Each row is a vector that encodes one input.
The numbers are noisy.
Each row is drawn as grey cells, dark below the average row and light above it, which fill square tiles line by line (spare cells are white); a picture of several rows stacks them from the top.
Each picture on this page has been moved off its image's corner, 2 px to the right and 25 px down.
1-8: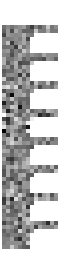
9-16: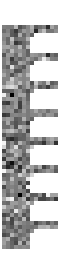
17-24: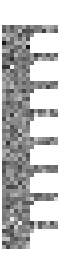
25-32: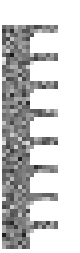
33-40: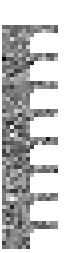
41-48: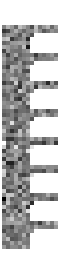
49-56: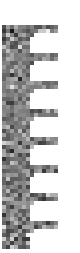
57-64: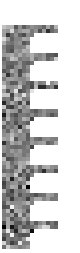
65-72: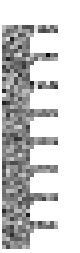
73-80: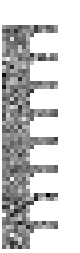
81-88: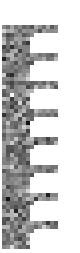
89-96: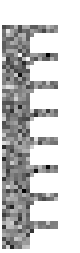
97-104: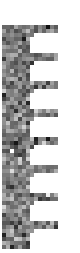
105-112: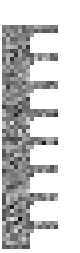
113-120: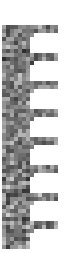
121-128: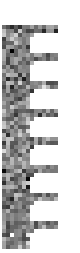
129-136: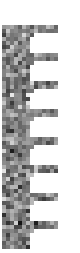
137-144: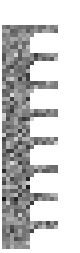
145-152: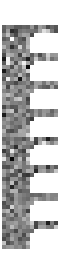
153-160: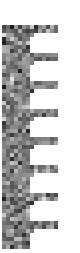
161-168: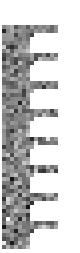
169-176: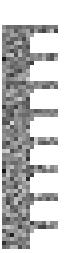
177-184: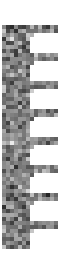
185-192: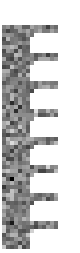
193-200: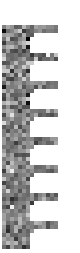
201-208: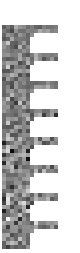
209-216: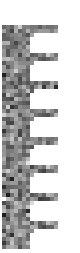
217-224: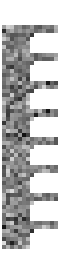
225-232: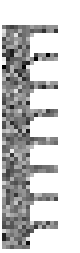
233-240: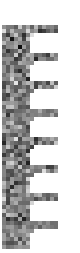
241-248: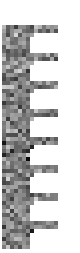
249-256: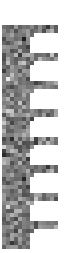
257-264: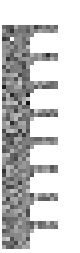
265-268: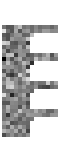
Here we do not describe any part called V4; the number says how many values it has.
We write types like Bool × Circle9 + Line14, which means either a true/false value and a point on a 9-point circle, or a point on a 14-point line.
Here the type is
(Bool × Circle10 + Unit) × V4 + Line13.
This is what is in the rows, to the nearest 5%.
About 35% of them hold a point on a 13-point line. The rest hold a value of V4, together with either a point on a 10-point circle and a true/false value, or a fixed value.
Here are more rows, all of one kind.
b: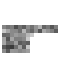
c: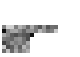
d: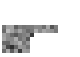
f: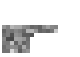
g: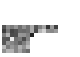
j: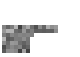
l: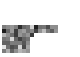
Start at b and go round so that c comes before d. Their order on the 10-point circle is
b, l, c, d, j, f, g.
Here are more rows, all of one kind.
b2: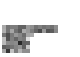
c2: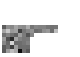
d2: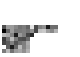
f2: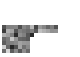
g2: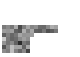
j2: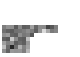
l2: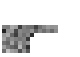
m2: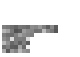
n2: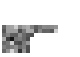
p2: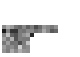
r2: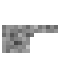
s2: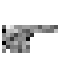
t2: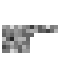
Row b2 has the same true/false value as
c2, g2, n2 and s2.
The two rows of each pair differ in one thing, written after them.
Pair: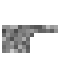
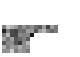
the place on the 10-point circle
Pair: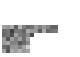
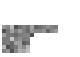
the place on the 10-point circle
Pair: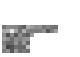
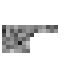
the place on the 10-point circle
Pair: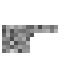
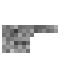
the value of V4
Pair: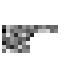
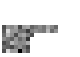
the place on the 10-point circle
